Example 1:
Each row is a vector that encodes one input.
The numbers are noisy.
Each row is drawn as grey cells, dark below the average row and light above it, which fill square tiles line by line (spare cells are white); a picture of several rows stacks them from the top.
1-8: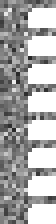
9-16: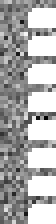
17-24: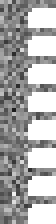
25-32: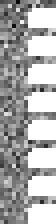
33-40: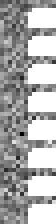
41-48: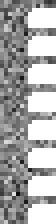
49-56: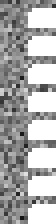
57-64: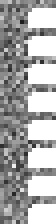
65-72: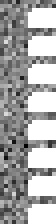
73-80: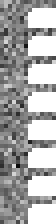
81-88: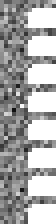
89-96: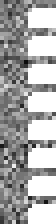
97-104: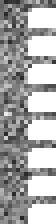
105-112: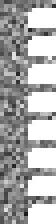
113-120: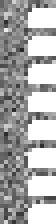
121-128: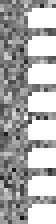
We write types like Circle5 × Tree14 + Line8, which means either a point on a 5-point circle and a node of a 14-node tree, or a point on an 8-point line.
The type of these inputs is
Bool × Circle11 + Circle9.
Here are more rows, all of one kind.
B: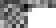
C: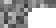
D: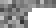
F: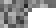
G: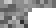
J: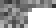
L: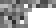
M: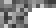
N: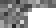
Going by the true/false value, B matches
J, L and N.
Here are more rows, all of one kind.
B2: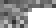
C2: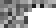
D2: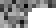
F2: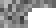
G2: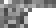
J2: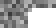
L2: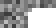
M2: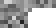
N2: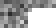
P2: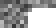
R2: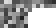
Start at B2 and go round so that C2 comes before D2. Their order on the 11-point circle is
B2, F2, N2, J2, M2, C2, L2, G2, R2, P2, D2.
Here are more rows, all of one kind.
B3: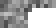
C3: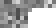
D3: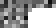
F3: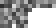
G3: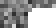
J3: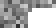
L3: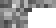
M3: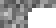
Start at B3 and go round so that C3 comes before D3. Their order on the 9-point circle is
B3, C3, J3, M3, D3, G3, F3, L3.
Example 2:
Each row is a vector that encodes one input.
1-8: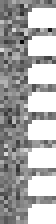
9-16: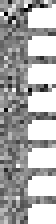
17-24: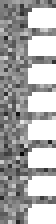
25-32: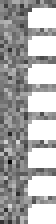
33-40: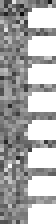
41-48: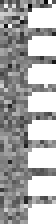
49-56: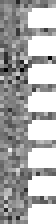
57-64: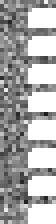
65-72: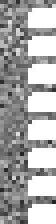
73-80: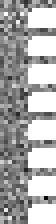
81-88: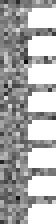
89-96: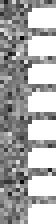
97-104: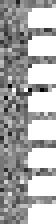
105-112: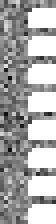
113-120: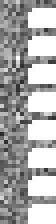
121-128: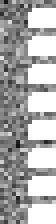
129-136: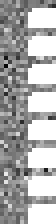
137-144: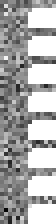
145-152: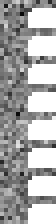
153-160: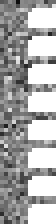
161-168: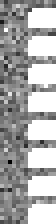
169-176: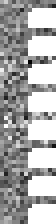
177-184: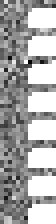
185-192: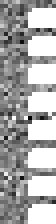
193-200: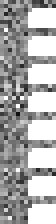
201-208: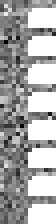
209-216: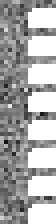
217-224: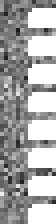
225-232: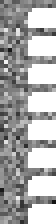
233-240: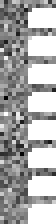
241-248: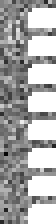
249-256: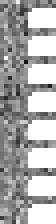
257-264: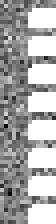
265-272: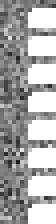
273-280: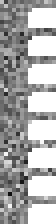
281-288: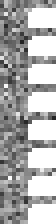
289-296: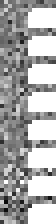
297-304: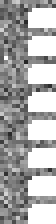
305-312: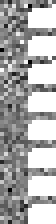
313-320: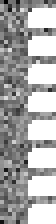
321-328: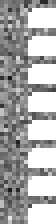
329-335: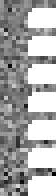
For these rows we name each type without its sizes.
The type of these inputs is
List(Circle).
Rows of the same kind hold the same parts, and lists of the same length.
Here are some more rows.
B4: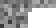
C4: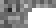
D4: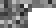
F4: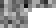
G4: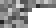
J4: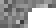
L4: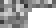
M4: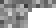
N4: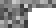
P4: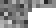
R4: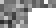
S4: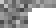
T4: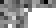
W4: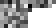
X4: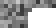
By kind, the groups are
B4, F4, L4, M4, T4
C4, G4, J4, R4, S4
D4, N4, P4, X4
W4

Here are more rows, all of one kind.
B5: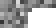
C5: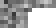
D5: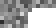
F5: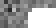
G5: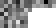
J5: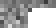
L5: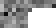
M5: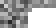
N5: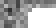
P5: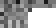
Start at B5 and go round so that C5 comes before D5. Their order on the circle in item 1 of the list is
B5, J5, L5, P5, F5, G5, N5, C5, M5, D5.
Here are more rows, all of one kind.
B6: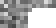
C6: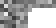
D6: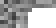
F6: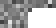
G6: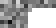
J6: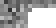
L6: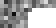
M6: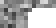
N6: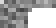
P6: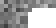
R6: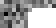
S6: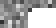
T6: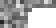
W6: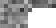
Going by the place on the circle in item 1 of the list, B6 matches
C6, D6, N6 and R6.
